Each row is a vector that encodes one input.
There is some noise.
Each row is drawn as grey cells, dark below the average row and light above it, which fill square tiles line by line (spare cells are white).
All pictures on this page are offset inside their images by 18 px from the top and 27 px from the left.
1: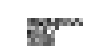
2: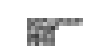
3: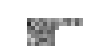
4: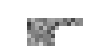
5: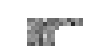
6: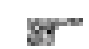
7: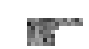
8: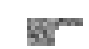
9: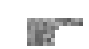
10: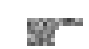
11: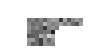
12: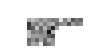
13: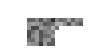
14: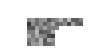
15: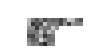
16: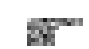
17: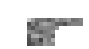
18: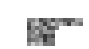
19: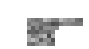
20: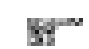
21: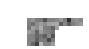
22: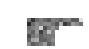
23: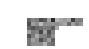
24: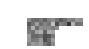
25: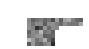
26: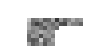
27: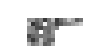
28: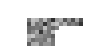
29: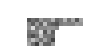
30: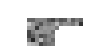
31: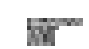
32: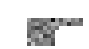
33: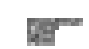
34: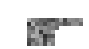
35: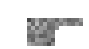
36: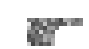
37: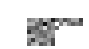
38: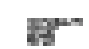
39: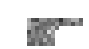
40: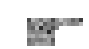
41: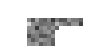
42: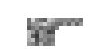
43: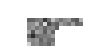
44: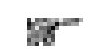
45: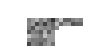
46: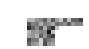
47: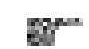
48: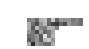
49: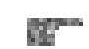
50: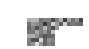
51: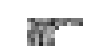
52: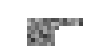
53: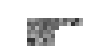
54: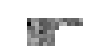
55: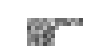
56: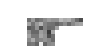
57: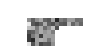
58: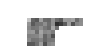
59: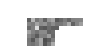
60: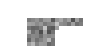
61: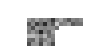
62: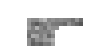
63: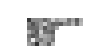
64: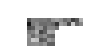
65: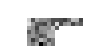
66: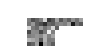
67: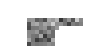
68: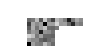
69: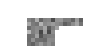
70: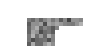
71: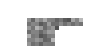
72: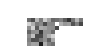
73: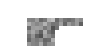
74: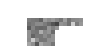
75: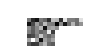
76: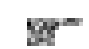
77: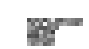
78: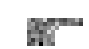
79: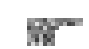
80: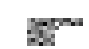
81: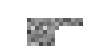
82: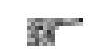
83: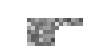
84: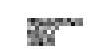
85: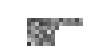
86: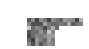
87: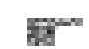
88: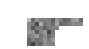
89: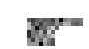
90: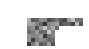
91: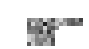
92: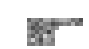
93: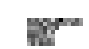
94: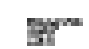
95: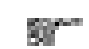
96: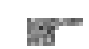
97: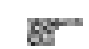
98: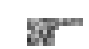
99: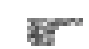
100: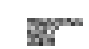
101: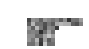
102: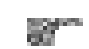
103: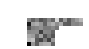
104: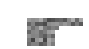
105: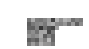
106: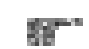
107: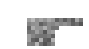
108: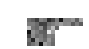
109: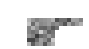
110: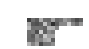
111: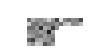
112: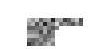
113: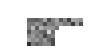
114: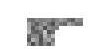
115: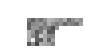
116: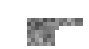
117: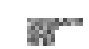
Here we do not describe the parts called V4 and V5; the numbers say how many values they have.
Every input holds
a true/false value and a value of V5, together with either a point on a 6-point circle, or a value of V4.
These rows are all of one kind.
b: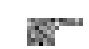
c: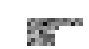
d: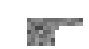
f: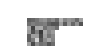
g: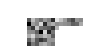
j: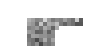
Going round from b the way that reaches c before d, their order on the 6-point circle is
b, c, g, j, f, d.
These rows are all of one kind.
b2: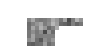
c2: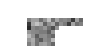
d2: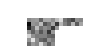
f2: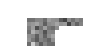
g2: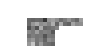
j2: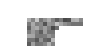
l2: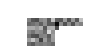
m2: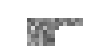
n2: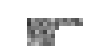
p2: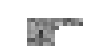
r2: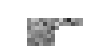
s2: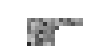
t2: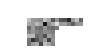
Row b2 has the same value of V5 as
c2, d2, f2 and n2.
